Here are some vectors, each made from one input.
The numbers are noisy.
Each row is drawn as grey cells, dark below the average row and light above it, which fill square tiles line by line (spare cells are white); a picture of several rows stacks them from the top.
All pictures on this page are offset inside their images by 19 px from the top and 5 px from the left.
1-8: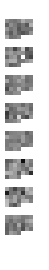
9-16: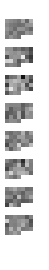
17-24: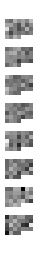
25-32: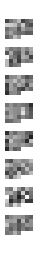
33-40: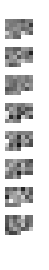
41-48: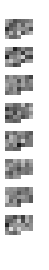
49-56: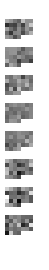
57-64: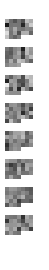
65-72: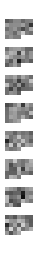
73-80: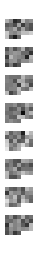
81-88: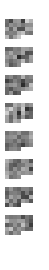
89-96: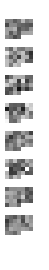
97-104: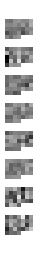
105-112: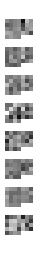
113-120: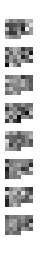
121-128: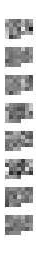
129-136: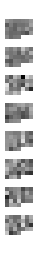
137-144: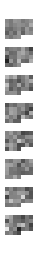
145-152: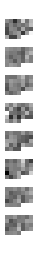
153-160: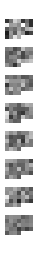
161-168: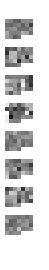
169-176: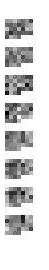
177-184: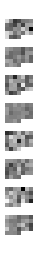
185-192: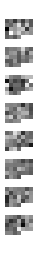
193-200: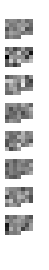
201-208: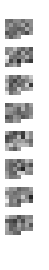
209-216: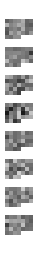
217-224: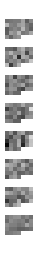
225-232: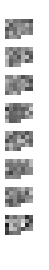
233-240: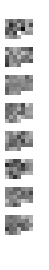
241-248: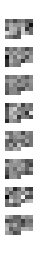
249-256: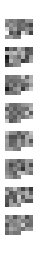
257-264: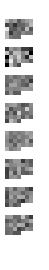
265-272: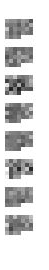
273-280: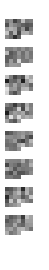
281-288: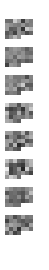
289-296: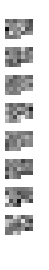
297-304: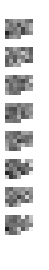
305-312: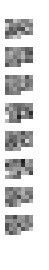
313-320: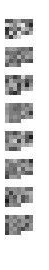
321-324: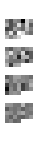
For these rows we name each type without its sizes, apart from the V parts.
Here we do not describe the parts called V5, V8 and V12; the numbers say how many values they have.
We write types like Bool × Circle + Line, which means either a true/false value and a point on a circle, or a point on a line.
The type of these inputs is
(Bool × Bool × Bool × Bool + V5 × V12) × Tree + Line + V8.
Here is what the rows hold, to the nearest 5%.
About 10% of them hold a point on a line. About 70% of them hold a node of a tree, together with either four true/false values, or a value of V5 and a value of V12. The rest hold a value of V8.
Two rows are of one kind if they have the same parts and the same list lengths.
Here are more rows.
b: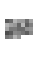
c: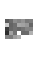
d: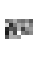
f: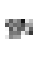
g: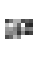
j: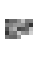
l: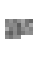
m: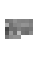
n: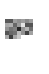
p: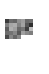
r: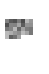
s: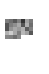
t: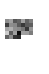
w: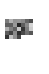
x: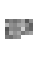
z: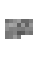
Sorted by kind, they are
b, c, d, l, m, w, x, z
f, r, s
g, n
j, p, t

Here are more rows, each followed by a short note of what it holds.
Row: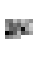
a node of a tree and four true/false values
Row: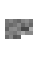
a value of V8
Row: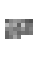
a node of a tree and four true/false values
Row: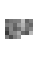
a node of a tree, a value of V5 and a value of V12
